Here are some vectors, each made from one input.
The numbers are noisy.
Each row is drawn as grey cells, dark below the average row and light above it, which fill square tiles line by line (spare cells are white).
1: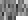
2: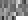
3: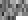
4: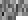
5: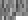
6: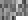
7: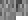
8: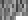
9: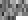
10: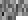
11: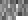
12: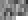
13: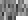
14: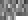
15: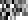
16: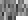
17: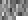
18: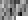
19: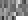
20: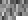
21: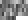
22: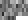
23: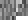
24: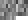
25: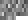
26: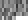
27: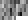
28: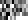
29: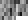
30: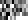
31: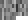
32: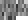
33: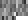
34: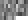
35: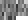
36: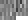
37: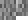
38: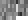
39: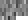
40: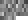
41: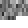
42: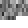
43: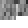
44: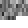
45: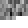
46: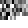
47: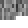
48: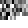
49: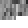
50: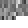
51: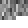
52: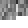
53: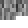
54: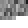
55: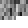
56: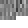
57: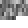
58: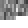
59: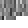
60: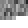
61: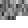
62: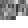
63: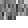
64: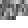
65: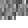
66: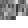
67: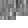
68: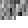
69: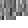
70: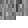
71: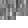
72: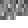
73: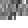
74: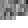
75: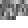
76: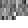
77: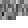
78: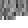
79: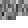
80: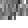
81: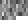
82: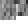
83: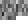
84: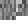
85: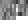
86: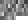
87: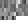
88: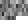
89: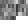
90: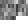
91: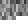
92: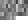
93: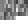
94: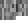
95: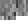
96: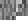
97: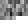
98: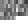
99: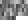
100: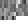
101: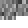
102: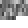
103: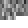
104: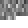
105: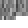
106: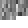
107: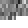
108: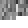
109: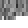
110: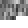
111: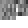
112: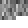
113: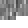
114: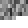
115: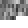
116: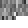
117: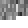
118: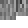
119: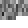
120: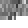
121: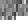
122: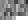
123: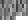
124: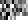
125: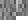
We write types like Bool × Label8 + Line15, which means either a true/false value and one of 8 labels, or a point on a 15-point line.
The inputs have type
List2(Bool × Line6).
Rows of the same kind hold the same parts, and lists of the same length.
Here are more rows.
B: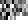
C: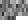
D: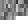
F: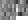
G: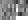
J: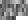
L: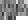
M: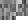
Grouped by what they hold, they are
B
C, J, L, M
D, F, G

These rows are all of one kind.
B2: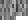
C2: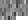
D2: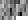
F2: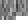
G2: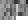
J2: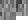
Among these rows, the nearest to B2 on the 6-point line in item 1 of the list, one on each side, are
F2 and J2.
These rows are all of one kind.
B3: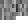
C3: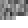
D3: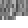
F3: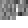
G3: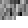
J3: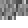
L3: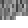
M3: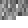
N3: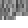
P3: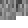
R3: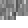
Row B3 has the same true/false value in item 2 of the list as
C3, D3, L3 and N3.
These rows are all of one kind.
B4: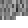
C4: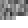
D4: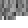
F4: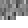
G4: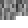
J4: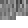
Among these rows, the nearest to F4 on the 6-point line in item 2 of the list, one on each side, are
B4 and J4.
